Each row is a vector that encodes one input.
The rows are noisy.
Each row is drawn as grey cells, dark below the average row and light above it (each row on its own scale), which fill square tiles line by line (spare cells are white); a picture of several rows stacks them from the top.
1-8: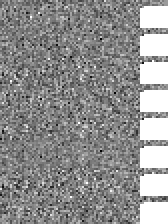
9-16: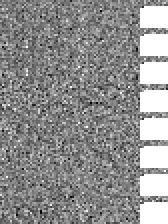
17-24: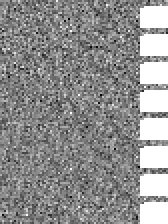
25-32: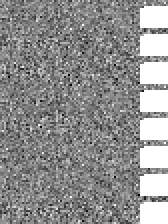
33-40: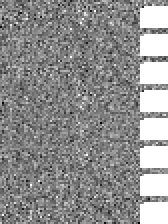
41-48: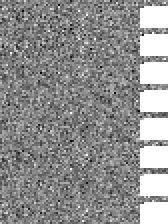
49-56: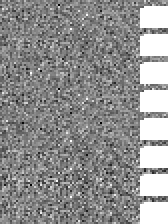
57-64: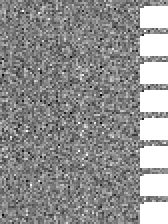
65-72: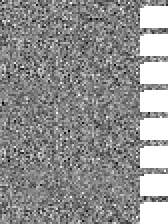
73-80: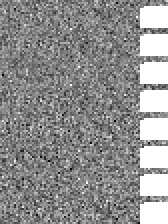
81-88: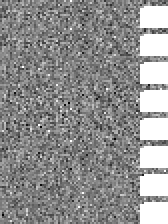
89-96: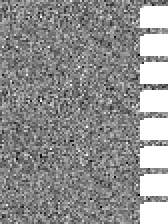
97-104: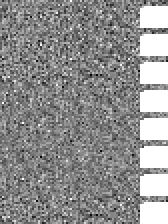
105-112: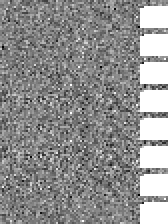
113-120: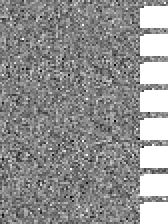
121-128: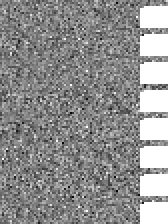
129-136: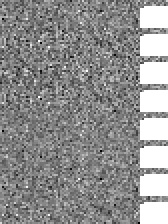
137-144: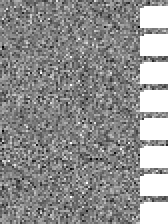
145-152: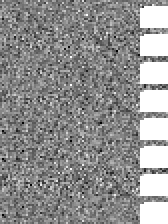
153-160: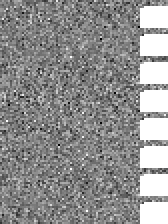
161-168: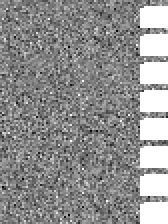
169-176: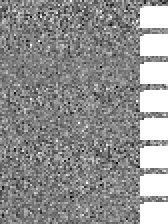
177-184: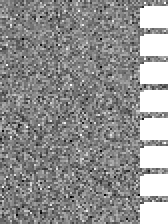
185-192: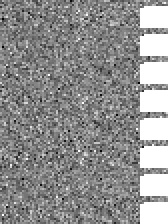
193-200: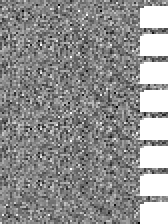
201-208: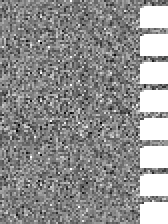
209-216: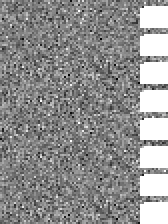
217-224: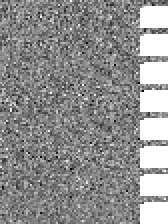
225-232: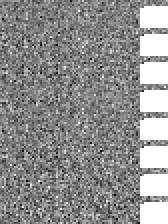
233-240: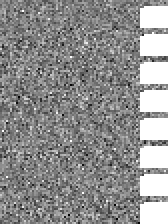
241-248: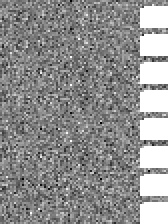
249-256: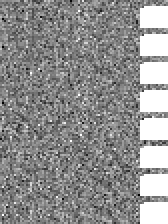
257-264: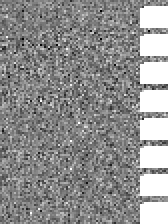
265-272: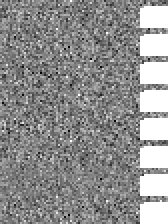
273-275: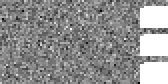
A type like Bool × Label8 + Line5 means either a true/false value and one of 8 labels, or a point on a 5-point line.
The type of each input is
Bool × Line4 × Line4 + List2(Line12).
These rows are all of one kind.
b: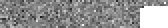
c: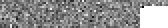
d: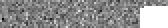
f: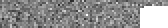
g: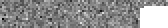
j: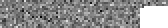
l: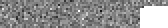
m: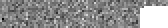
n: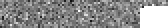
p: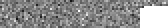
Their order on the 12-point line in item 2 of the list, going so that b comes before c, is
m, d, f, b, j, n, p, c, l, g.
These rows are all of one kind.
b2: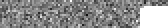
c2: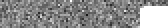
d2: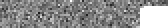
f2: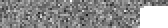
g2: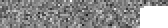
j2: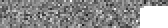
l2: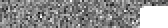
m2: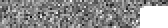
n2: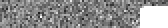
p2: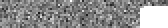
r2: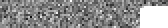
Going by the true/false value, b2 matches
g2, j2, m2 and r2.
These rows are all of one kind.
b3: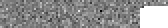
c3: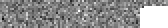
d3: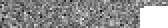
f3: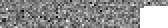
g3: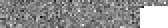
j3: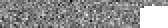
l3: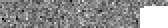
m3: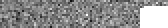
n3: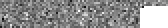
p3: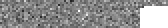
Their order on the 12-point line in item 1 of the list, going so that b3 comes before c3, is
g3, b3, f3, p3, d3, m3, j3, n3, c3, l3.
